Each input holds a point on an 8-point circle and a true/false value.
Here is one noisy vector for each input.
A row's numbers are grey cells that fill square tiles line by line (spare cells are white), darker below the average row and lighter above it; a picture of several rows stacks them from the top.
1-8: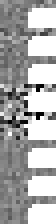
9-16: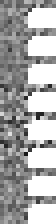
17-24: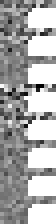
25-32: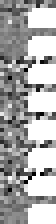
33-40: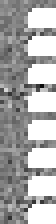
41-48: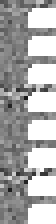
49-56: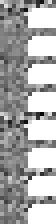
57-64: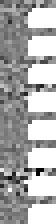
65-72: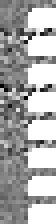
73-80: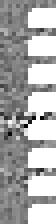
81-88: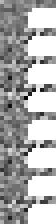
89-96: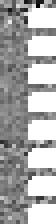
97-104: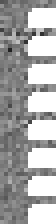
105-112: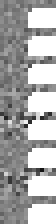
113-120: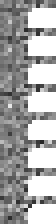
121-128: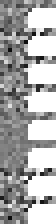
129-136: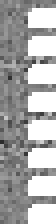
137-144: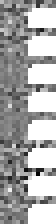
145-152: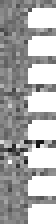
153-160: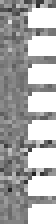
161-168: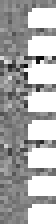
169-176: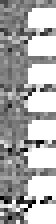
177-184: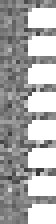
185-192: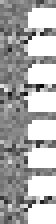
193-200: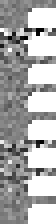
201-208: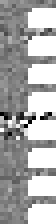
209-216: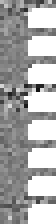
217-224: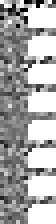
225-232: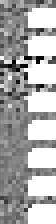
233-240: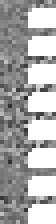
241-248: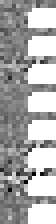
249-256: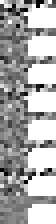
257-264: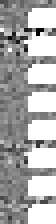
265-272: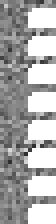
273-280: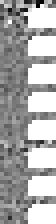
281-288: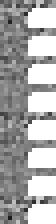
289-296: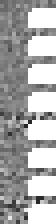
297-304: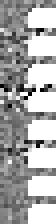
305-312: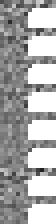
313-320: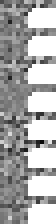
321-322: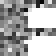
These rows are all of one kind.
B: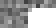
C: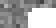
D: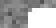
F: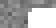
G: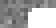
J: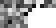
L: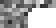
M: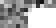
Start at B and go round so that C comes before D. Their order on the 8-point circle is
B, F, L, M, J, C, D, G.
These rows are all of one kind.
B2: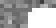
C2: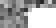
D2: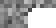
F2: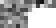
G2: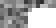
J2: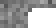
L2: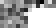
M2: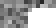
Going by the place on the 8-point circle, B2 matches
G2 and M2.
